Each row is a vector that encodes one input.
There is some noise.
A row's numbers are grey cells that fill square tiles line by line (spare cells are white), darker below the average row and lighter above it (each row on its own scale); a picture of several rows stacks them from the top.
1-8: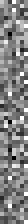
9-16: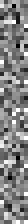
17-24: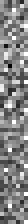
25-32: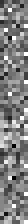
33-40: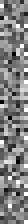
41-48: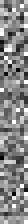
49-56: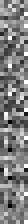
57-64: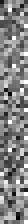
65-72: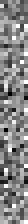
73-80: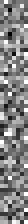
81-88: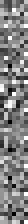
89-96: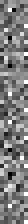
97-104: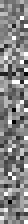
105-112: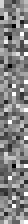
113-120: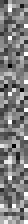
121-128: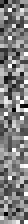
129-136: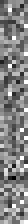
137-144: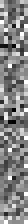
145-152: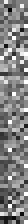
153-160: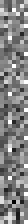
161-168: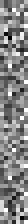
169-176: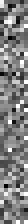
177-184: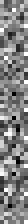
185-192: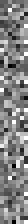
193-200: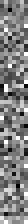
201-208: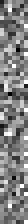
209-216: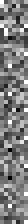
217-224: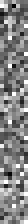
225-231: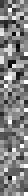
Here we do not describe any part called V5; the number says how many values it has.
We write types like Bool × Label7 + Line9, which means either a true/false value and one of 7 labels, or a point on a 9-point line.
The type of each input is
Label8 × (Label8 × V5 + Unit) × (Line6 + Line7).
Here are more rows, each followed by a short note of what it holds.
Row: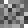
one of 8 labels and a point on a 6-point line
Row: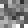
two labels (each one of 8), a point on a 6-point line and a value of V5
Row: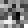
two labels (each one of 8), a point on a 6-point line and a value of V5
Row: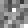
one of 8 labels and a point on a 7-point line
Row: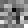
two labels (each one of 8), a point on a 6-point line and a value of V5
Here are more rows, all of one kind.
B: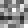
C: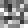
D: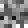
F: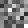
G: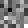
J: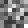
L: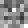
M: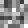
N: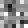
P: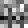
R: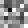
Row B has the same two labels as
C and M.
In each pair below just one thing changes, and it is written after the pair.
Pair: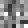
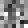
the value of V5
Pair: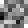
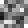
the value of V5
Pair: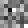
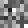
the value of V5
